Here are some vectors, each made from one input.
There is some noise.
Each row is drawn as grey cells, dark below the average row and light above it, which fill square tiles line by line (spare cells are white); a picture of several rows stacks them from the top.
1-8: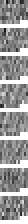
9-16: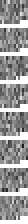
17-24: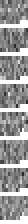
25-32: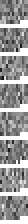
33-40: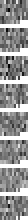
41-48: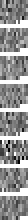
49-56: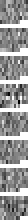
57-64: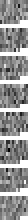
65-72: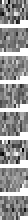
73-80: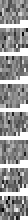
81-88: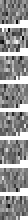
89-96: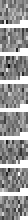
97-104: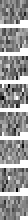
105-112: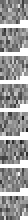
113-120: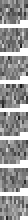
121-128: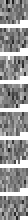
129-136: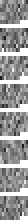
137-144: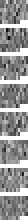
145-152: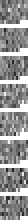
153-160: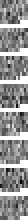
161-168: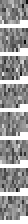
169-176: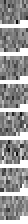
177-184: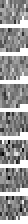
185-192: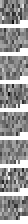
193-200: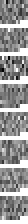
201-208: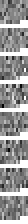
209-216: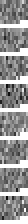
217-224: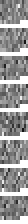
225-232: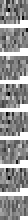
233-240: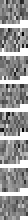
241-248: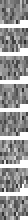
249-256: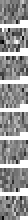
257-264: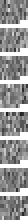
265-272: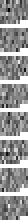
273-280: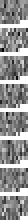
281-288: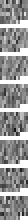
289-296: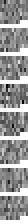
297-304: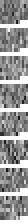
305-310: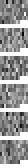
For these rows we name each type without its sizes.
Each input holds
a list of points on a circle.
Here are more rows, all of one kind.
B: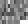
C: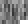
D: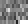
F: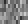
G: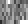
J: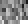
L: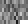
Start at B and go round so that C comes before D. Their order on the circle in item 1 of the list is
B, G, F, C, L, D, J.
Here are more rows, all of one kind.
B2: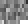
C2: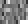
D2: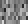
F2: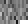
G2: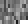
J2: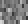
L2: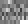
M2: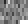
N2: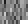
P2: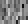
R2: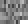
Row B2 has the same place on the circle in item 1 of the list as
D2, J2 and P2.
